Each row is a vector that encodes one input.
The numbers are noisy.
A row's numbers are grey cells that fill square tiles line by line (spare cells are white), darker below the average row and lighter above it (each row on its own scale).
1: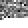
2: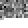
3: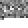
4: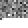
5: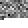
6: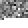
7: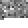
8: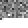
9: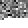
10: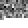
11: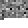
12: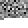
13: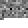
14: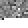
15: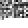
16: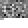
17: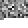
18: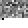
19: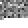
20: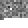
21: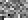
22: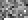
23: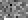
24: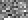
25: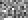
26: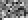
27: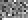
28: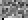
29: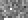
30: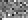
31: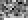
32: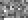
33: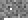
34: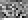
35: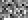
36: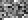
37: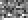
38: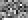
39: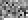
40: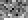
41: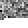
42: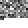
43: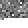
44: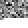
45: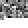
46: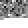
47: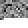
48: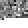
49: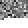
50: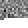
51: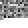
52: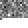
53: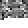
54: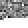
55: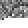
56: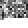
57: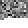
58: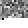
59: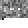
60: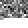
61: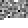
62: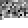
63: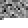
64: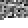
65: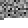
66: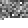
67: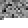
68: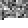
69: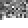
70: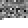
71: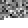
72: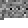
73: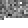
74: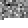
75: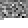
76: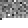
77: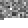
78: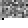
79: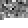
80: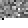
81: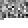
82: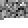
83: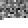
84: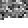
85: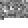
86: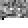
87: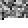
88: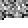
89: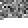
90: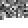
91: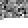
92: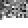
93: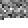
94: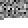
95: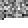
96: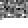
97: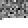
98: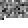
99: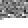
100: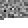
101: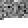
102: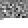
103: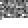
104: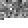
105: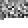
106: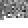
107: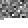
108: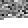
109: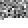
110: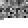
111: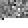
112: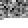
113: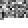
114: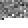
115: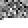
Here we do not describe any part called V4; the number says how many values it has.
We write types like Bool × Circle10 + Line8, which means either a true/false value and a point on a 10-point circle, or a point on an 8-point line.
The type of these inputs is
Label8 × (Tree8 + V4).
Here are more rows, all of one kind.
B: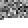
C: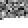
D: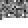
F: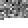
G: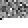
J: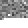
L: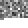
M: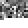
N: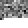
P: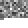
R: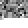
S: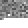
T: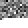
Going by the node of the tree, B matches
M and T.
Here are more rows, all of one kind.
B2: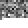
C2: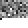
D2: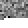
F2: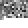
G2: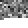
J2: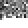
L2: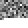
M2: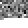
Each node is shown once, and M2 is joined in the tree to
G2.
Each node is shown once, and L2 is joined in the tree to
C2 and D2.
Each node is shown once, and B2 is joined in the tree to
C2, G2 and J2.
